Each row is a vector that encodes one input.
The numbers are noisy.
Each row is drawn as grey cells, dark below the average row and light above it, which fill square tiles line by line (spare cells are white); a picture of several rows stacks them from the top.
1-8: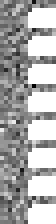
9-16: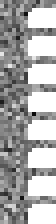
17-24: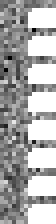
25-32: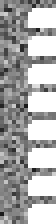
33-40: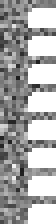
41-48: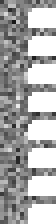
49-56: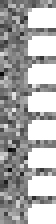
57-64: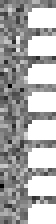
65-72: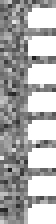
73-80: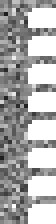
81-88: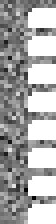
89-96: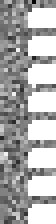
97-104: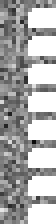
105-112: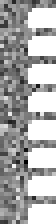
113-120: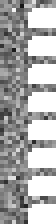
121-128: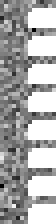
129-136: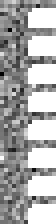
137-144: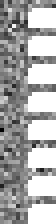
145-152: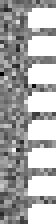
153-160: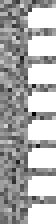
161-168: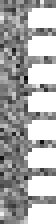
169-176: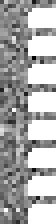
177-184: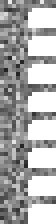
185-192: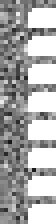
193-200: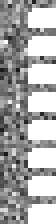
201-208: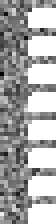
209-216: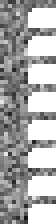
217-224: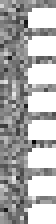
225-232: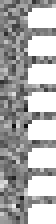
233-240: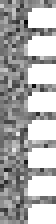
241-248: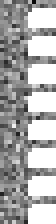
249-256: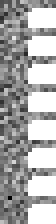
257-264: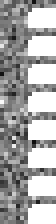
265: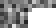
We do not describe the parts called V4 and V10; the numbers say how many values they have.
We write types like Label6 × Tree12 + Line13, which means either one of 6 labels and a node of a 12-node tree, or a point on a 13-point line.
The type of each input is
(Line6 + V10) × Line7 + Line9 × List2(V4).
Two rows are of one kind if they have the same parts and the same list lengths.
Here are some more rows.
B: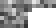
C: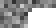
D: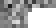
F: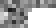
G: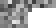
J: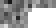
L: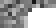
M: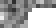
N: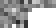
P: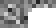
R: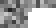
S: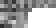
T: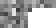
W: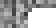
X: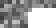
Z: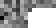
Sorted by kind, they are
B, N, X
C, F, P, R
D, G, L
J, T, Z
M, S, W

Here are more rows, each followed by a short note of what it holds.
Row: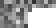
a point on a 9-point line, together with the empty list
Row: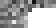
a point on a 9-point line, together with the empty list
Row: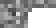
a point on a 9-point line, together with a list of one item
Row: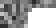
a point on a 9-point line, together with a list of two items
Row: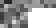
a point on a 6-point line and a point on a 7-point line
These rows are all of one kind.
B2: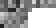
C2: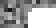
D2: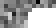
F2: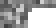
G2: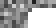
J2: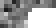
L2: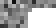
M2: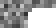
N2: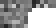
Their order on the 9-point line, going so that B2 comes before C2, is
B2, C2, F2, G2, L2, N2, J2, D2, M2.
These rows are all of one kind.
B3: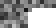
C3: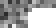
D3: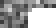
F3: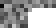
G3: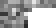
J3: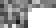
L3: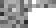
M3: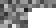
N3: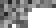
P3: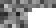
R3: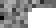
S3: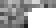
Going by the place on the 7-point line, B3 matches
C3, M3, N3 and P3.
